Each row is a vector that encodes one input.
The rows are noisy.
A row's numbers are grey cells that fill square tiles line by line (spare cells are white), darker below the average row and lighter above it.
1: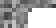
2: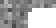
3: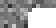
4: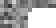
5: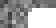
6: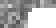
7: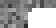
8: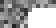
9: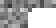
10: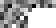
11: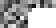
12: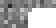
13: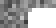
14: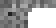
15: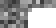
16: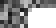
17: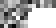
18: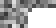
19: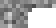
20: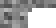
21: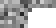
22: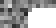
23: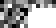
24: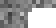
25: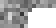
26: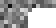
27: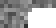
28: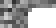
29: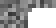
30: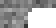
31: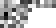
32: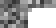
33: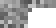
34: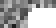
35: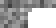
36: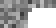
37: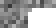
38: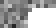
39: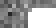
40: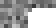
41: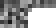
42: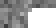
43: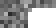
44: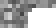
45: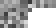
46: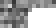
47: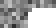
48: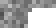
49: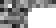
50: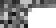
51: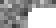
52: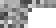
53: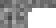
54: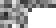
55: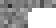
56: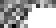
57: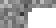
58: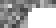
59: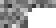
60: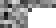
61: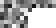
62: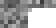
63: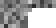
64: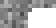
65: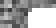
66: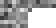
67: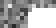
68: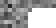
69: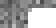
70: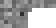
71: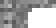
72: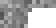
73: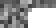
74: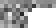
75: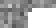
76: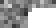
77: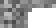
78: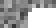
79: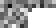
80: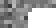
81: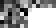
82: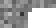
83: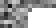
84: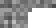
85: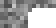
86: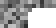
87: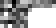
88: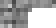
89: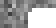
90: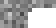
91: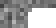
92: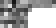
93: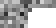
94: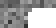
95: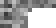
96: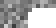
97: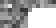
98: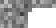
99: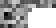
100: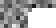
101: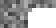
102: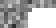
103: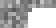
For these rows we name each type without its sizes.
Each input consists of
either a label, or a point on a line and a node of a tree.
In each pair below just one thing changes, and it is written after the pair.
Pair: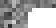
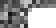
the node of the tree
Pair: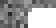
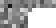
the place on the line
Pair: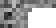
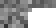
the node of the tree
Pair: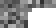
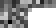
the node of the tree
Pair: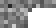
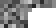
the place on the line
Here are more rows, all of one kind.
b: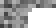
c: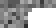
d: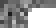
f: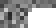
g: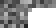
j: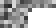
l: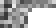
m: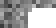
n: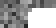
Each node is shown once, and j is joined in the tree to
l and m.
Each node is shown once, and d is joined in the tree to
f.
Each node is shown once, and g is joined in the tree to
n.
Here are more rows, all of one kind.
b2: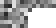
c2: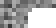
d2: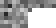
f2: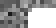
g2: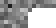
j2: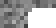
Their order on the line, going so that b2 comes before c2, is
g2, j2, b2, d2, f2, c2.
